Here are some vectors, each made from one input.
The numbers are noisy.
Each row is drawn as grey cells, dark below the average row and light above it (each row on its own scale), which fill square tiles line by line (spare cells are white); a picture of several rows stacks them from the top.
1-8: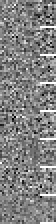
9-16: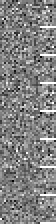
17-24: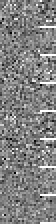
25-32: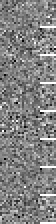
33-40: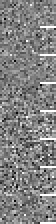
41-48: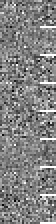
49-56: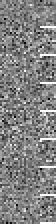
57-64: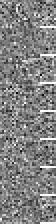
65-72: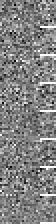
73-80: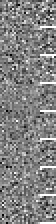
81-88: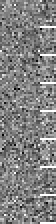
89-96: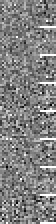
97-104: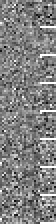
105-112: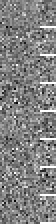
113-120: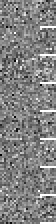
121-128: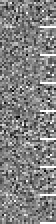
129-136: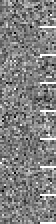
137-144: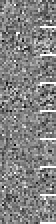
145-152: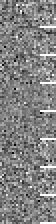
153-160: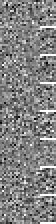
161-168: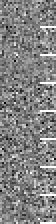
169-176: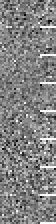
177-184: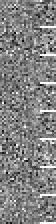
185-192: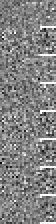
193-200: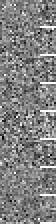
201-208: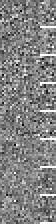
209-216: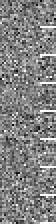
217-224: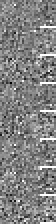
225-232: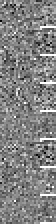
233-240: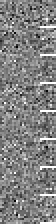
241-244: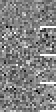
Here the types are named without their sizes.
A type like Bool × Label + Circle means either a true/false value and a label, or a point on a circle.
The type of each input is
(Label + Line) × List(Circle).
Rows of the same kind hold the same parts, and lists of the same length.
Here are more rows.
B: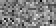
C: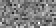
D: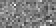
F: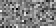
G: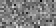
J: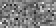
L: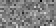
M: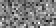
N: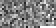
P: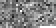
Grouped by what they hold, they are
B, P
C, G, L, M
D
F
J
N

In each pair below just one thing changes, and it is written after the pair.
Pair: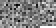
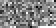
the place on the circle in item 1 of the list
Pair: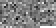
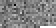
the label
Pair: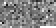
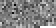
the place on the circle in item 2 of the list
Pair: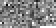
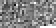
the place on the circle in item 1 of the list
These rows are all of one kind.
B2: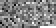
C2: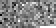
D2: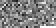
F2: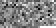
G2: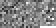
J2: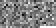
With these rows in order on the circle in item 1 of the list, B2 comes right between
D2 and J2.
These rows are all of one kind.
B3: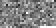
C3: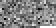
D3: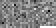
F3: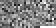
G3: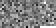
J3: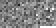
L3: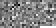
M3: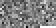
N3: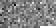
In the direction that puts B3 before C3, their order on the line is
B3, D3, M3, G3, C3, N3, F3, L3, J3.
